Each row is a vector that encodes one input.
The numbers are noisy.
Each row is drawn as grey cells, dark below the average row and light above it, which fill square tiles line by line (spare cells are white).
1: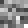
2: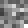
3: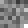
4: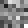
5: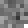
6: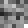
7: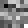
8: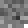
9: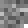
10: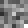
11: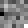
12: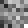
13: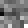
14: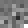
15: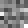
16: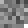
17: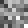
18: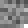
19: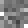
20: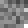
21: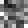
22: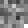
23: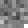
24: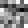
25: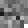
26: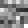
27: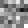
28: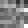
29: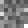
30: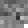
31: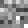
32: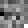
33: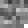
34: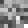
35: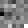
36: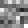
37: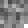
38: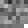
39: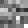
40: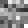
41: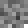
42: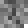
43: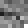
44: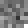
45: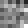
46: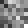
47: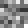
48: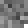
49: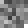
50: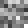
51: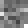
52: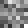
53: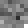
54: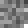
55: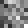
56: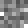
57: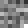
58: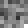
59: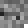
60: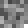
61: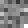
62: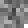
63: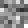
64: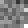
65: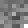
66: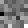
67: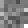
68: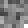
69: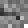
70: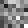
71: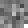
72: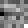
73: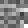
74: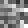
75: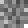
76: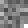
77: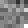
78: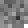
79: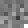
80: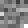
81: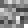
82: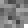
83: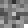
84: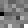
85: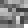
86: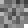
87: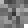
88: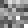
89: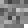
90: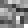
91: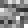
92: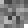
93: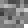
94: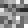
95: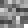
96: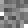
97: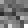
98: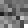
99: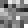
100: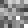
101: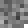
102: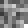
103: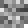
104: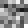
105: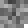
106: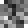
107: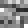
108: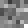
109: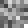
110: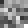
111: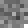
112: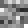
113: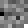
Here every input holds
either a point on a 5-point line, or a point on a 6-point line and a true/false value.
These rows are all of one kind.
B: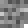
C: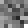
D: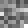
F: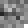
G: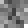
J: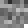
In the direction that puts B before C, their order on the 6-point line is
G, J, F, B, C, D.
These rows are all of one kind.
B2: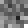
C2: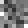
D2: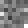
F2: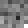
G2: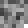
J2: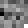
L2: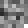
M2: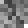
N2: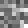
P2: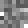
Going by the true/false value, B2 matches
F2, G2, J2 and L2.
